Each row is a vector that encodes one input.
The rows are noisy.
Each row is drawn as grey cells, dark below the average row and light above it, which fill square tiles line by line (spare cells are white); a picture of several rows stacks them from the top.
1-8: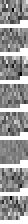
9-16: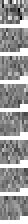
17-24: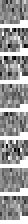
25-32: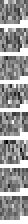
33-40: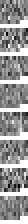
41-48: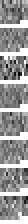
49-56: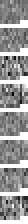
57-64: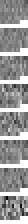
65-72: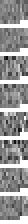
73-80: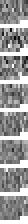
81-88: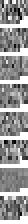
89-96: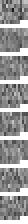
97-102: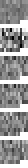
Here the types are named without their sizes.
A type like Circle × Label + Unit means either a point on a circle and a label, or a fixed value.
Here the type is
Line × (Tree + Unit).
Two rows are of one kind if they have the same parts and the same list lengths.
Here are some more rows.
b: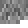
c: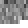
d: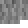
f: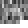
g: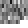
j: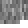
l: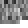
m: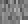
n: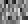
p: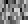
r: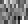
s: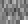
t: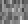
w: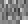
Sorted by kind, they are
b, c, m, p, r, s, w
d, f, g, j, l, n, t

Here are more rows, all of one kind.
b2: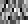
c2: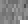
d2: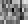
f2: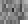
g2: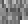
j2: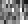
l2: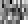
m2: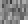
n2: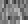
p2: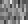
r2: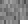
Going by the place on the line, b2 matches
j2, m2 and n2.
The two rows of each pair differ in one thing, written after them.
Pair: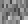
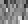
the node of the tree
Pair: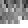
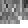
the place on the line
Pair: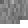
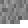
the place on the line
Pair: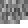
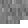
the place on the line
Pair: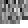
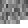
the place on the line
